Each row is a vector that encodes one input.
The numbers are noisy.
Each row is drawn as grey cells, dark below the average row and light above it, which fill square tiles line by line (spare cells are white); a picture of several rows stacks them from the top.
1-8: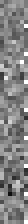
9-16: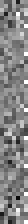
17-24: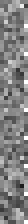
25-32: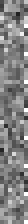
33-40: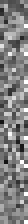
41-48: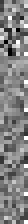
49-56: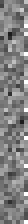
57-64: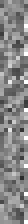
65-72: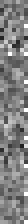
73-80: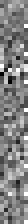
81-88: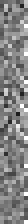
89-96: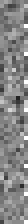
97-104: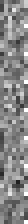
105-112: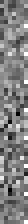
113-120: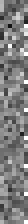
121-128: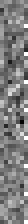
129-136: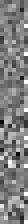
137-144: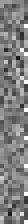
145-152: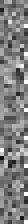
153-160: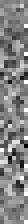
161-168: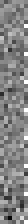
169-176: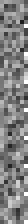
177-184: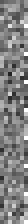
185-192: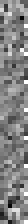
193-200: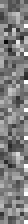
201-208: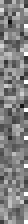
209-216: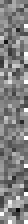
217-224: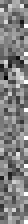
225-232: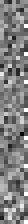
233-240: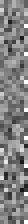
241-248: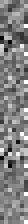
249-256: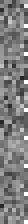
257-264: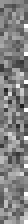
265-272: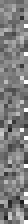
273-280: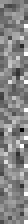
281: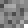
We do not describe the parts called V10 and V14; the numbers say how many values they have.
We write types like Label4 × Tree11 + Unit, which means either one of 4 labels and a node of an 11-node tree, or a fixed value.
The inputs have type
(Line3 × Line5 + Unit) × V10 + Line4 × V14.
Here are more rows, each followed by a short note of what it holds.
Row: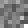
a point on a 4-point line and a value of V14
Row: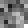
a point on a 4-point line and a value of V14
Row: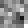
a value of V10
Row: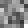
a value of V10
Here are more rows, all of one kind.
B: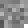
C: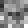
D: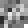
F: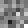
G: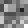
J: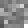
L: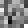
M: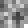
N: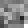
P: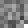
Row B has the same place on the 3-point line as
C, G, N and P.
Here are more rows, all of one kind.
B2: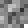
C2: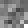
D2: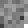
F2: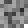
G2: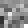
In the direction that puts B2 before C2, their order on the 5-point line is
G2, F2, B2, D2, C2.
